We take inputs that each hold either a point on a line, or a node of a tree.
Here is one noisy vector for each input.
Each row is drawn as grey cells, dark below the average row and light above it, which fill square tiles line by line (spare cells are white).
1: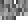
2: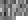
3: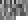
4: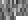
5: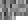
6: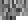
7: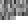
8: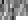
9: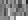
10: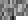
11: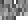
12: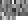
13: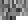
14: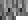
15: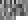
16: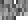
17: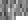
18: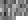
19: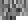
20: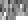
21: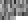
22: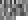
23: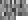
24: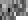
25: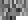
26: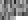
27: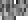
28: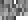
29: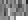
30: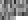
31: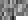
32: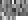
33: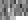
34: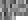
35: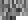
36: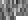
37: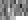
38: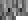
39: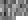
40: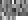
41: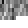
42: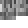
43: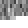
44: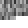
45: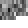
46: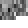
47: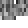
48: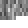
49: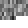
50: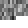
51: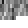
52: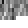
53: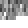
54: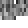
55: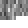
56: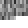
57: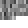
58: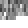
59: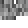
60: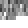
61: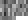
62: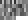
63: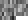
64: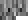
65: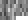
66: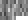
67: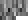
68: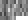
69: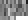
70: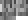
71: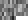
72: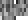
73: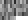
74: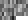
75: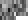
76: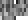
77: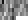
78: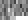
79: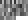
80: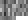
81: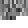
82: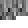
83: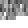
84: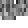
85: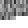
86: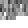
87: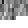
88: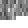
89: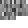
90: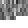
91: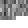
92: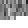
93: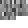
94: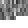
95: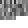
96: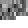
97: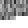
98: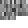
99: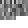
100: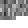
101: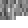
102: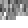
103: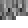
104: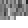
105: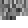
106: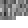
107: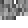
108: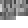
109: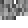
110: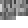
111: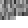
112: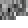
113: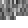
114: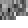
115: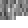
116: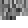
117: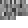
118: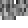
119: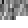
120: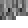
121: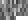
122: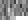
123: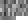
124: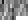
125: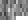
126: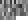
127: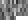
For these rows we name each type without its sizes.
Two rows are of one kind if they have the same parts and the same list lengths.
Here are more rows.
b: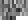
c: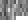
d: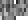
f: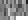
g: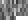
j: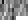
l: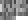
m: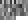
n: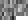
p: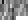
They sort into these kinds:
b, d, g, j, n, p
c, f, l, m

